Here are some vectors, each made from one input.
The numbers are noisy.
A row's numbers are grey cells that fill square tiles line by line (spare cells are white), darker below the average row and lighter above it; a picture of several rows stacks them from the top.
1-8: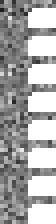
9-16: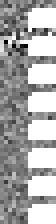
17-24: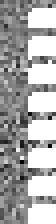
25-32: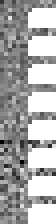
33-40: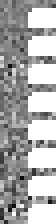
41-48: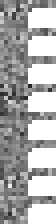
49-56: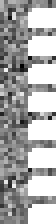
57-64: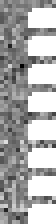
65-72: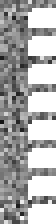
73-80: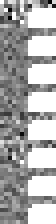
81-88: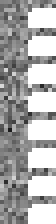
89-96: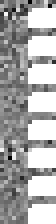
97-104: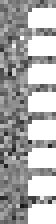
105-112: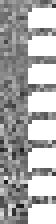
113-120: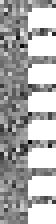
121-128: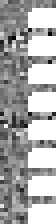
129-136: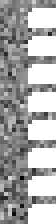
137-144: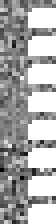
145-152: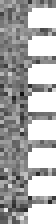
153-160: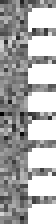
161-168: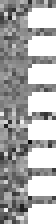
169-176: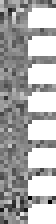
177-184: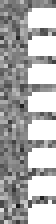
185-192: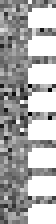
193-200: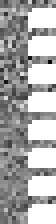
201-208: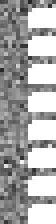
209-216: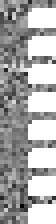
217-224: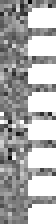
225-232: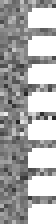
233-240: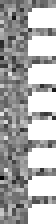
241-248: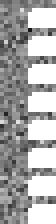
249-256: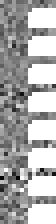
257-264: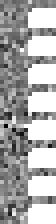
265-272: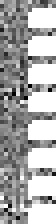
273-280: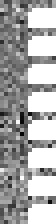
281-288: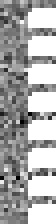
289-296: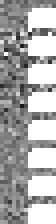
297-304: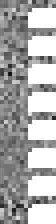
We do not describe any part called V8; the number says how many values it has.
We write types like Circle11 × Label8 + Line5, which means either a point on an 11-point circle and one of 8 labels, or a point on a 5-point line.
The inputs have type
Bool × Circle6 × List2(V8).
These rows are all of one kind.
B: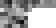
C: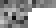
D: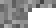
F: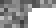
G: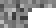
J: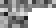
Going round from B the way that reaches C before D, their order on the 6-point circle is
B, F, J, C, G, D.
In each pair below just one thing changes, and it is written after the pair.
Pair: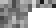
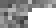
the value of V8 in item 1 of the list
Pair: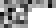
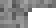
the value of V8 in item 1 of the list
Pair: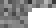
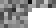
the value of V8 in item 2 of the list
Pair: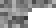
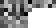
the value of V8 in item 2 of the list
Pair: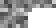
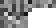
the true/false value
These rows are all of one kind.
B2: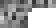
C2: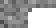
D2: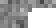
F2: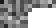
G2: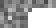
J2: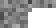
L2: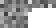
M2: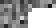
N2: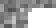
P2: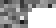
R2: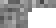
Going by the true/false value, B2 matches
G2 and L2.
